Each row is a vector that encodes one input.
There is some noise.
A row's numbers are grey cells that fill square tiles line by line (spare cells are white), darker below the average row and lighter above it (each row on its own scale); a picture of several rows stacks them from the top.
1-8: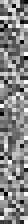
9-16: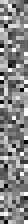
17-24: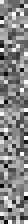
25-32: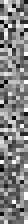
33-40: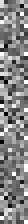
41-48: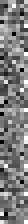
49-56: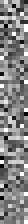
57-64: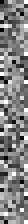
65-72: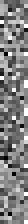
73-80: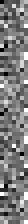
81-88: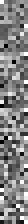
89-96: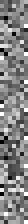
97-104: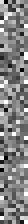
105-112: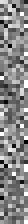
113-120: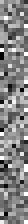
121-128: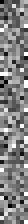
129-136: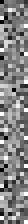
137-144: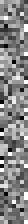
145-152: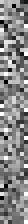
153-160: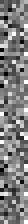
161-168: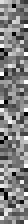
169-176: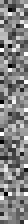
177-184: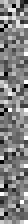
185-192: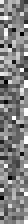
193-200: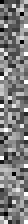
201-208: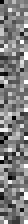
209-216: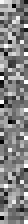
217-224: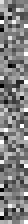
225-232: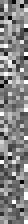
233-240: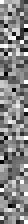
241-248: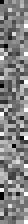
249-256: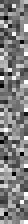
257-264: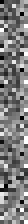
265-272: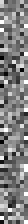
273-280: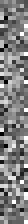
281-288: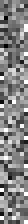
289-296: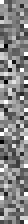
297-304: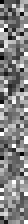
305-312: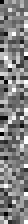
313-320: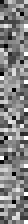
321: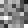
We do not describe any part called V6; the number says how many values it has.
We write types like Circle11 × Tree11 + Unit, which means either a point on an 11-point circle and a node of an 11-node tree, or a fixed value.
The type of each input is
Bool × (Line10 + V6).
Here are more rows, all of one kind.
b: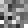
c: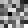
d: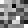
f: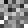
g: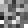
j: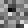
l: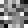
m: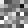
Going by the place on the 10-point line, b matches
d and g.
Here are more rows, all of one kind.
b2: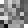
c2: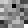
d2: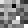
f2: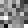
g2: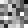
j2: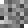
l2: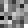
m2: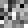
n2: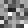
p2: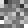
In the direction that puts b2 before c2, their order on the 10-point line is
l2, m2, g2, p2, j2, b2, f2, n2, c2, d2.
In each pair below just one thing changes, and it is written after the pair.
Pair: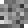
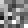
the place on the 10-point line
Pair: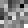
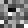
the place on the 10-point line
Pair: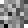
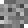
the true/false value
